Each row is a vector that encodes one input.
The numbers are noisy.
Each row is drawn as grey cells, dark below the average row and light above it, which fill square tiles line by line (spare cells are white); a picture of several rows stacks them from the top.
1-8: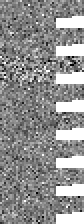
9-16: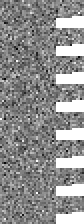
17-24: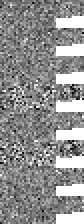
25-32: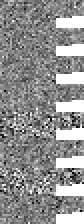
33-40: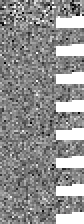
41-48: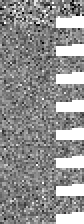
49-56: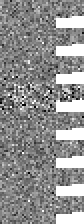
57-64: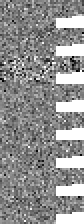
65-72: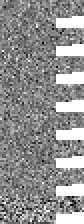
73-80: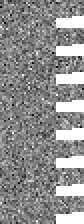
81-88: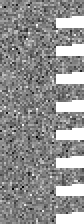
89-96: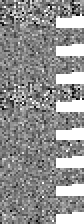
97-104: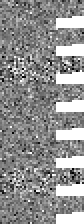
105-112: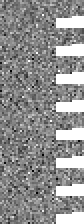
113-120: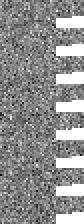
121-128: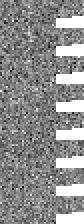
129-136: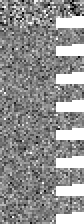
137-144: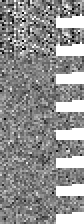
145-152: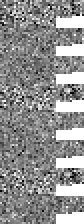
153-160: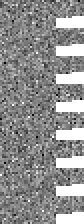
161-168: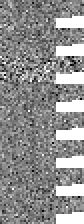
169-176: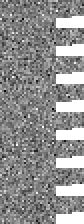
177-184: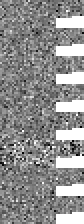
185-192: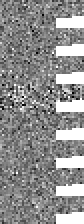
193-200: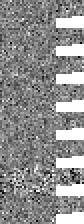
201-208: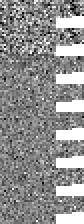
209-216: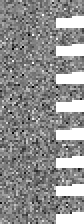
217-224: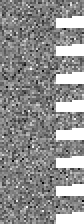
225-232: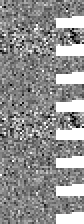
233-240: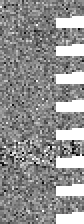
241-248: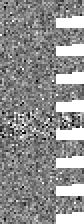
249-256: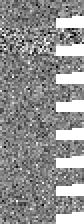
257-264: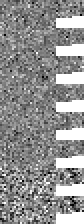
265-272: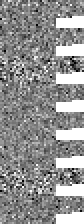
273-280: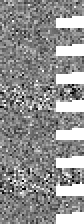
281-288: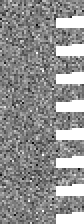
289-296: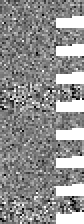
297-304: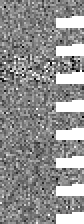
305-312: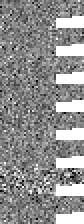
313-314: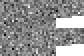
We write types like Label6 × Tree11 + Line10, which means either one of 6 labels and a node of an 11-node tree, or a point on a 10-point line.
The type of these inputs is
(Circle11 + Tree9) × Tree9 + Line6.
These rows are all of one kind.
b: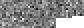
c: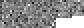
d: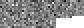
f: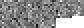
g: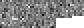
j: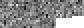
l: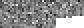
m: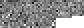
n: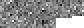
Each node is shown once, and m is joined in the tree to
c, j and n.
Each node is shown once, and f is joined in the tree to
c.
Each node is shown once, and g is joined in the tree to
n.
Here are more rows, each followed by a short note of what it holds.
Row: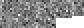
a node of each of two 9-node trees
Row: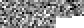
a point on a 6-point line
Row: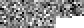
a point on a 6-point line
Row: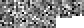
a point on a 6-point line
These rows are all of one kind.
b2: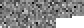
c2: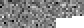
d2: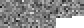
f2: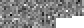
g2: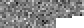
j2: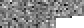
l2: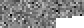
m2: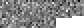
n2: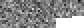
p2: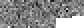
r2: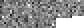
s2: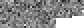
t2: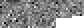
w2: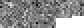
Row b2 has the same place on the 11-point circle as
c2, l2, r2 and t2.
